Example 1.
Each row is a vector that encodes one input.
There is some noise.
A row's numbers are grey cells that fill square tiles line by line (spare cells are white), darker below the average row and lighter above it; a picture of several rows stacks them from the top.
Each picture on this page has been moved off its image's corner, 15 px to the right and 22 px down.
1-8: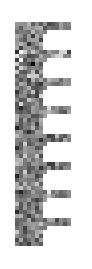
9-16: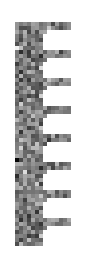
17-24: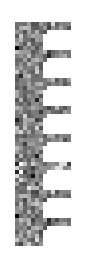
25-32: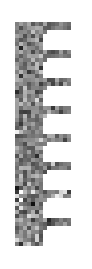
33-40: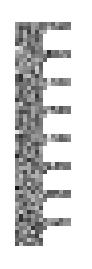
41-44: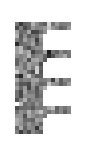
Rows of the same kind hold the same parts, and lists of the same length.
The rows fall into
2 kinds.
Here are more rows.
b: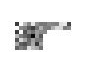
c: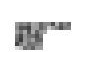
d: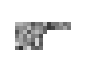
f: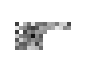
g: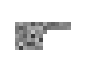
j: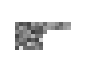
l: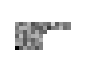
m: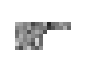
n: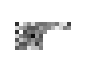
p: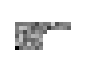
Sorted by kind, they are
b, f, n
c, d, g, j, l, m, p

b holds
a fixed value.
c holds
three true/false values.
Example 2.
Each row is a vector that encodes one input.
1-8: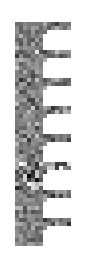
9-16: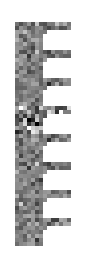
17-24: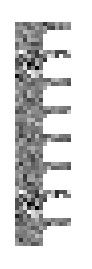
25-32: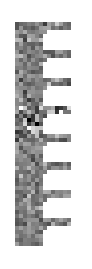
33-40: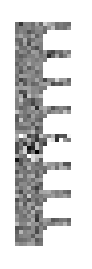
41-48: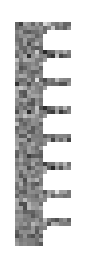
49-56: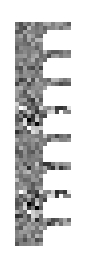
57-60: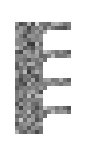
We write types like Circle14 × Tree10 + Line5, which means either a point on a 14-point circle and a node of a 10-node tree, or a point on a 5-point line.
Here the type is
Bool × Bool × Bool × Bool + Unit.
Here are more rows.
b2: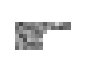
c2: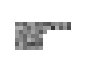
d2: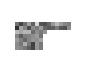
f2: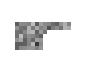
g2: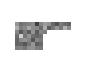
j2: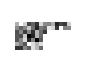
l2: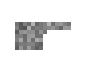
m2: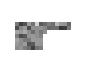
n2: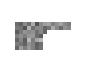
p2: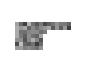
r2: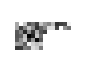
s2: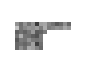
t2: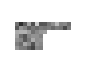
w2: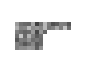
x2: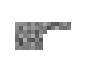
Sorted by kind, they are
b2, c2, d2, f2, g2, l2, m2, n2, p2, s2, t2, w2, x2
j2, r2

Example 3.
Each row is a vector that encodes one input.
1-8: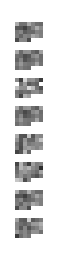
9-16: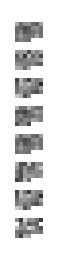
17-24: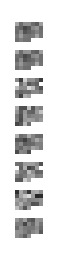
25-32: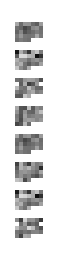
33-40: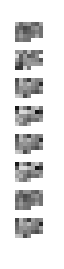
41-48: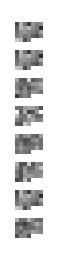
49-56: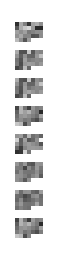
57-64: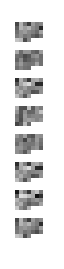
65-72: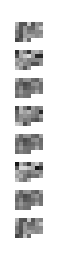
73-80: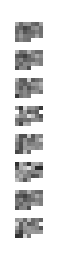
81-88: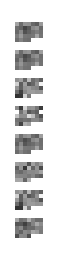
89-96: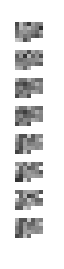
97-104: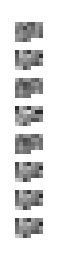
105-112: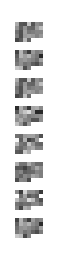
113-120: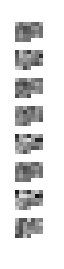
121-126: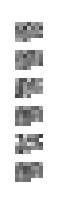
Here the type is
Line12.
